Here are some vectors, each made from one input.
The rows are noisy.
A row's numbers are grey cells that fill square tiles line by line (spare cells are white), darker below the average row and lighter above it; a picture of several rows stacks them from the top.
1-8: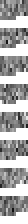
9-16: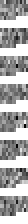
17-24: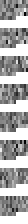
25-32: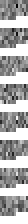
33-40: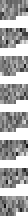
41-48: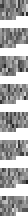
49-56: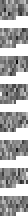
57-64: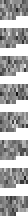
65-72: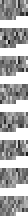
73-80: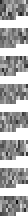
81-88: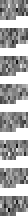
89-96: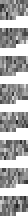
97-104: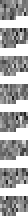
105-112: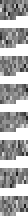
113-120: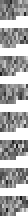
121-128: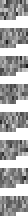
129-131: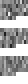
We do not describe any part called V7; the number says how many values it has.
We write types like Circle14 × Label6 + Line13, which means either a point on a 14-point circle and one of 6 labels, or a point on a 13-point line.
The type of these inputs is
(Label5 + Tree9) × V7.
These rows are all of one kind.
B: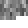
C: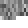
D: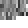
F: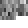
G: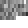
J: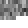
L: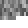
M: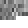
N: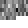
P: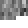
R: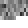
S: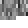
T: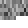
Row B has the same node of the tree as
C, F, G and L.
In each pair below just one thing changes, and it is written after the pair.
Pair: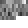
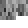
the node of the tree
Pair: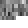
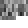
the node of the tree
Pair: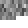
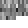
the value of V7
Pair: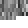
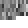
the node of the tree
